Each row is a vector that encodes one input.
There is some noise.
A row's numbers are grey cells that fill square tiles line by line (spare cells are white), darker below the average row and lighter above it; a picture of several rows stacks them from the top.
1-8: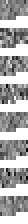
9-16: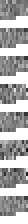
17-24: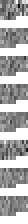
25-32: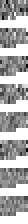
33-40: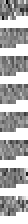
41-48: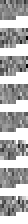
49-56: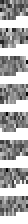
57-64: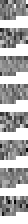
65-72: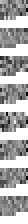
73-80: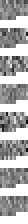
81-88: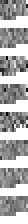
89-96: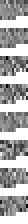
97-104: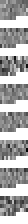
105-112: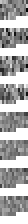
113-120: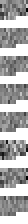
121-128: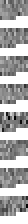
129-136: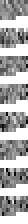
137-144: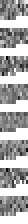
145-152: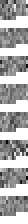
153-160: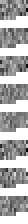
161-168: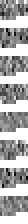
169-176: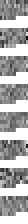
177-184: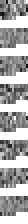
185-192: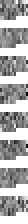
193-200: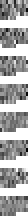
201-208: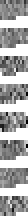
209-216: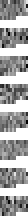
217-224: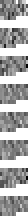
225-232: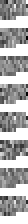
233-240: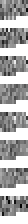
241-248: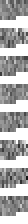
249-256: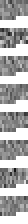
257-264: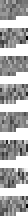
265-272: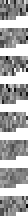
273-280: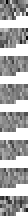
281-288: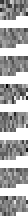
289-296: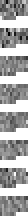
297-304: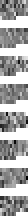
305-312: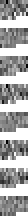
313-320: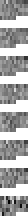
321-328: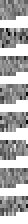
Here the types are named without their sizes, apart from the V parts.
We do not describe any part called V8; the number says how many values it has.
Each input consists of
a true/false value, together with either a point on a line, or a value of V8.
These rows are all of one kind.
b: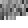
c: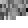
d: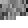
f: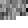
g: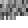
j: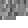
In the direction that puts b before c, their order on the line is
g, j, b, d, f, c.
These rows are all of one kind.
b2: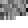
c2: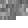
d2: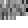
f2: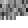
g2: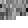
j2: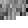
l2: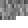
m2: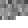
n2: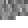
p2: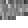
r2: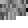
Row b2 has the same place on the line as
l2, m2, n2 and r2.
